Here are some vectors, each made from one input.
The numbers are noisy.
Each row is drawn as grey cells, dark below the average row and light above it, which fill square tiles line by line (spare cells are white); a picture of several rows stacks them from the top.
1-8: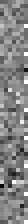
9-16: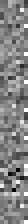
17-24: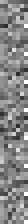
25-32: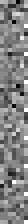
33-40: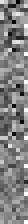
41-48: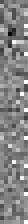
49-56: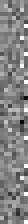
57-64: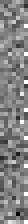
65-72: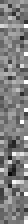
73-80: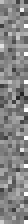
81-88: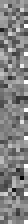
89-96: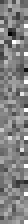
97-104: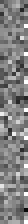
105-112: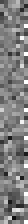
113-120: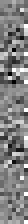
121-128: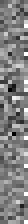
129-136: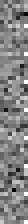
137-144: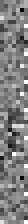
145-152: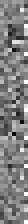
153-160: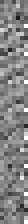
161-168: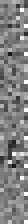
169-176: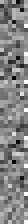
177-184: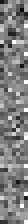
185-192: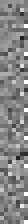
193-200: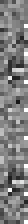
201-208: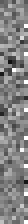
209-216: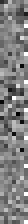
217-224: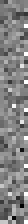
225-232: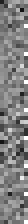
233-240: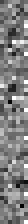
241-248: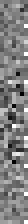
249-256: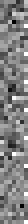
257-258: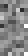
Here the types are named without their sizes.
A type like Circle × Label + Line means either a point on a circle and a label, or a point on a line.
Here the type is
Line + Tree.
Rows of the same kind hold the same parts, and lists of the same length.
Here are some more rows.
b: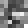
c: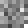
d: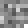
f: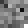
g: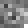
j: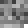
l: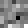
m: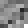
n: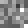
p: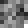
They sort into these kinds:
b
c, d, f, g, j, l, m, n, p

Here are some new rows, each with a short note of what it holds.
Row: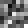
a point on a line
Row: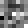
a point on a line
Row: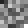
a node of a tree
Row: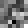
a point on a line
